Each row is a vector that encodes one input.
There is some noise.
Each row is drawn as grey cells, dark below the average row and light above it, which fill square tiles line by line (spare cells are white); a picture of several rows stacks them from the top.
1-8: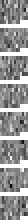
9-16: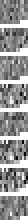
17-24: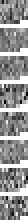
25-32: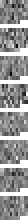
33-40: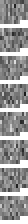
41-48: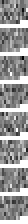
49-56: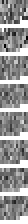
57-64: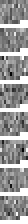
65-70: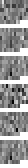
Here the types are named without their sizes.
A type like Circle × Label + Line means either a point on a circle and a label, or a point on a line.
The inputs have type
Bool × Bool × Bool × Bool + Line.
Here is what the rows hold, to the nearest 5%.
About 20% of them hold a point on a line. The rest hold four true/false values.
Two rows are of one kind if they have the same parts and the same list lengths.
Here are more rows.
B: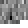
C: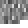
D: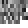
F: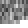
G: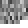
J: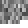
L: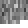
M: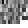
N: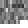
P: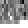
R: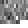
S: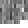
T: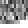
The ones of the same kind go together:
B, C, D, F, G, J, L, M, P, R, S, T
N

